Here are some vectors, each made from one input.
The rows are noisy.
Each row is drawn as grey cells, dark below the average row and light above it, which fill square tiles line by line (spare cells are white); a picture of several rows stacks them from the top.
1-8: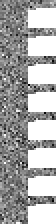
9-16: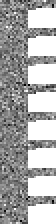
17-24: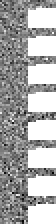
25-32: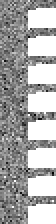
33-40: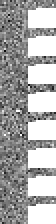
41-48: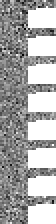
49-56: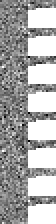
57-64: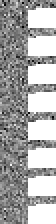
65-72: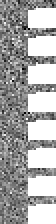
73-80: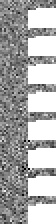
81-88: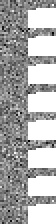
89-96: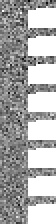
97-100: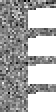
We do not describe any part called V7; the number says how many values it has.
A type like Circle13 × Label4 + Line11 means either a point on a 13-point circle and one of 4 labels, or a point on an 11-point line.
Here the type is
(Bool × Bool × Bool + Label4) × V7.
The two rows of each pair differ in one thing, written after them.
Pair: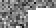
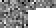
the label
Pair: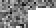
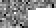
the value of V7
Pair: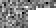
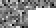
the label
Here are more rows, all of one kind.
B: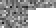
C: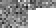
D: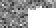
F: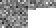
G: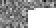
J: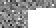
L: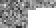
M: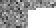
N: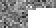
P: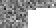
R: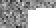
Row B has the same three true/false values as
D, J, L and R.
